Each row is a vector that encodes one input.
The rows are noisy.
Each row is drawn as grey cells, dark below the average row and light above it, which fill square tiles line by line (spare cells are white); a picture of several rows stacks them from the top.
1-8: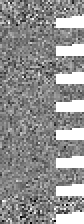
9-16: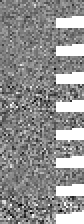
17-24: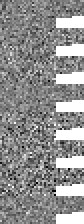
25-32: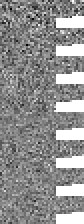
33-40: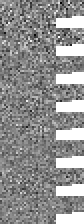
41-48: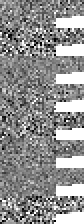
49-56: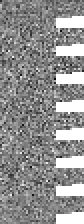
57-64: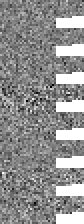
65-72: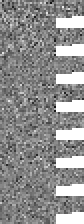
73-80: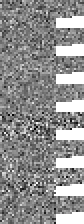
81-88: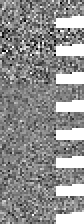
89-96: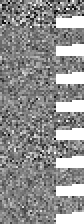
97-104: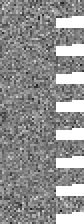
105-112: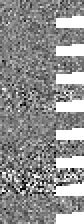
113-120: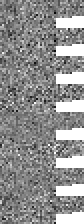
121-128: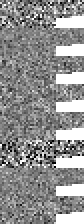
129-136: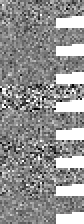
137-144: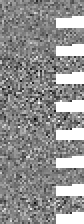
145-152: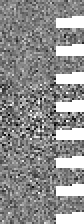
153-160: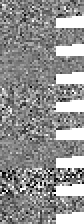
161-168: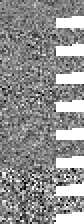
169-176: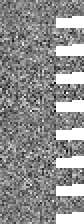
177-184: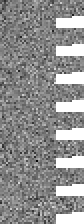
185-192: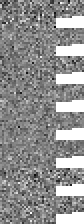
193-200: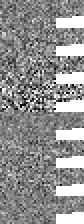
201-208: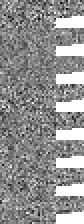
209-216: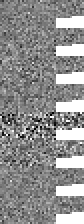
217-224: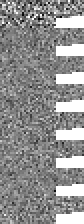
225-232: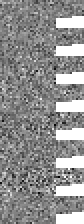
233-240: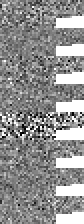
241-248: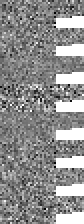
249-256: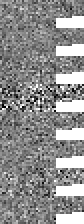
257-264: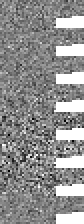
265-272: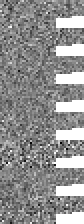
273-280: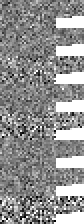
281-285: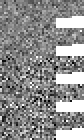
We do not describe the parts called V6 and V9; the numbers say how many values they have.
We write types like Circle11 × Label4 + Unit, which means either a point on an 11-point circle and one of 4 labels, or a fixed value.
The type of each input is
Bool × Label10 × V9 + Label8 + Line7 × V6.
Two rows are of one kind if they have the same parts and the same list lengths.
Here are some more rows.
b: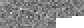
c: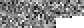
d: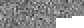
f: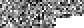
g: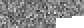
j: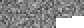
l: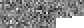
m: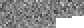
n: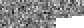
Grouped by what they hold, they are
b
c, f, l, n
d, g, j, m

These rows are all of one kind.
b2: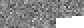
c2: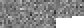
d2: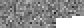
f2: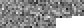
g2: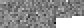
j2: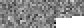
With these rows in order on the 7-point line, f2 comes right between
c2 and d2.
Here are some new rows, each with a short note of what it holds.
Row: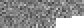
one of 10 labels, a true/false value and a value of V9
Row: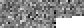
a point on a 7-point line and a value of V6
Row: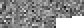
one of 10 labels, a true/false value and a value of V9
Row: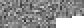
one of 8 labels
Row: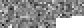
one of 8 labels
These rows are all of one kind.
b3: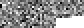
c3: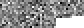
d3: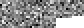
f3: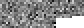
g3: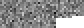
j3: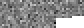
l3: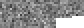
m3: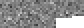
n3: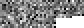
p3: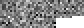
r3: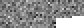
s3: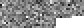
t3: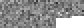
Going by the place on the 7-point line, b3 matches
c3 and f3.
